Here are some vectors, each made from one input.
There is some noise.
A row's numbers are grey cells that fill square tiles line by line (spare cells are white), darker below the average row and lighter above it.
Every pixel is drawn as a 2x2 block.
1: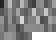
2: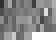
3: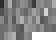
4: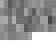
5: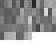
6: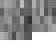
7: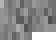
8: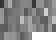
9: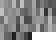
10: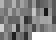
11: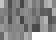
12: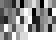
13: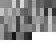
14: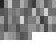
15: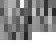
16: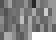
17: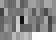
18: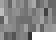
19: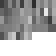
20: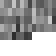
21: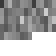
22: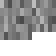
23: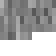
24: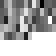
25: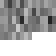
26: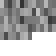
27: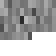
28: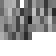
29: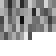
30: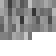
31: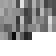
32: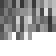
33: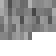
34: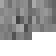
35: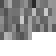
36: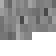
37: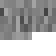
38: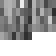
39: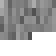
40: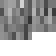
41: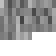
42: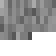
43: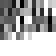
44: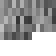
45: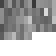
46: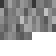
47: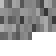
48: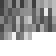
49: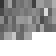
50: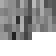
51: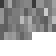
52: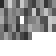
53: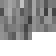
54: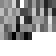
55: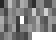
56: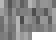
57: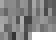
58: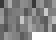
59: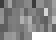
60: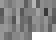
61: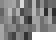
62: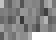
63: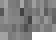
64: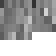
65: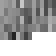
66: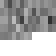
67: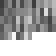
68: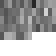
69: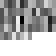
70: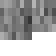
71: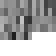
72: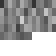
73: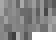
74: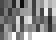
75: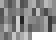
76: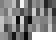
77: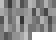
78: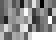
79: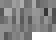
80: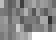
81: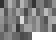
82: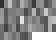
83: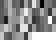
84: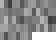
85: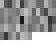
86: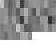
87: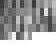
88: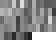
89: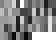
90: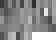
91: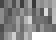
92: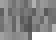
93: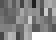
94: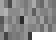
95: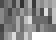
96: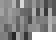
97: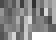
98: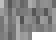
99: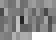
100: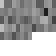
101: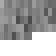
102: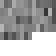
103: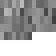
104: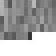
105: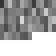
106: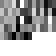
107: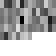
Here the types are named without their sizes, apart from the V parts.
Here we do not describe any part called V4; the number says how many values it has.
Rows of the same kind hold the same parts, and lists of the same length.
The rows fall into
3 kinds.
